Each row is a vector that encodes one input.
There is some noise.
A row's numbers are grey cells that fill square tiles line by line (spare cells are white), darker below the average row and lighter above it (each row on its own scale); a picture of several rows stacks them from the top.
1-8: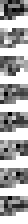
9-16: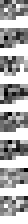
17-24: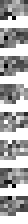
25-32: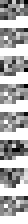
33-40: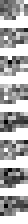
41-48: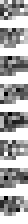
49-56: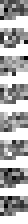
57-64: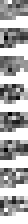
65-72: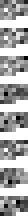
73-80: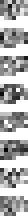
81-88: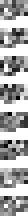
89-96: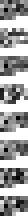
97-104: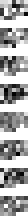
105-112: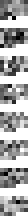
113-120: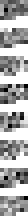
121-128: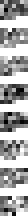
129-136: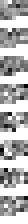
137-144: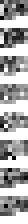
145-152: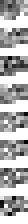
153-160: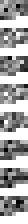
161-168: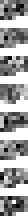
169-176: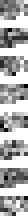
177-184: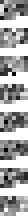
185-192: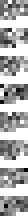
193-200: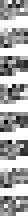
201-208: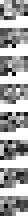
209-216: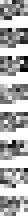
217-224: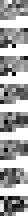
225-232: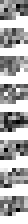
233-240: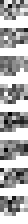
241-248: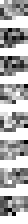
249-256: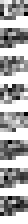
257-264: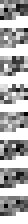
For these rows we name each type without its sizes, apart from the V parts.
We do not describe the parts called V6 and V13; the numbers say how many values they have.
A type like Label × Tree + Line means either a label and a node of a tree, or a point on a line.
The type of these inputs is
Bool × Bool × Bool + Line × V13 + V6.
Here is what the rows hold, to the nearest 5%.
About 40% of them hold a point on a line and a value of V13. About 35% of them hold three true/false values. The rest hold a value of V6.
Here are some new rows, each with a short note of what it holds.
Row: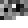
three true/false values
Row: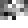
a value of V6
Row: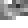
a point on a line and a value of V13
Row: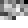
a value of V6
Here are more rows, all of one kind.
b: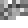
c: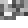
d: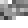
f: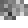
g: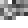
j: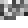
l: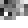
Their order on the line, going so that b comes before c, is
f, l, b, d, g, c, j.
